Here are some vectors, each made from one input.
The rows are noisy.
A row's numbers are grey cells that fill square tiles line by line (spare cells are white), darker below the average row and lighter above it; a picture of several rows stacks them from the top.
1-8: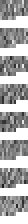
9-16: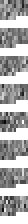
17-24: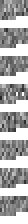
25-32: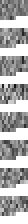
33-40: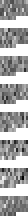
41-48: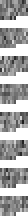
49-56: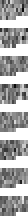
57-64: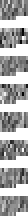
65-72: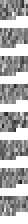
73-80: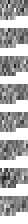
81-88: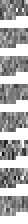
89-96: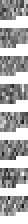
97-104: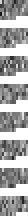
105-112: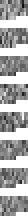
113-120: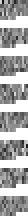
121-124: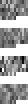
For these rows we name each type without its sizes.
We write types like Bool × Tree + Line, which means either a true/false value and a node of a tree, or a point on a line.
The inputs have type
Label × Label.
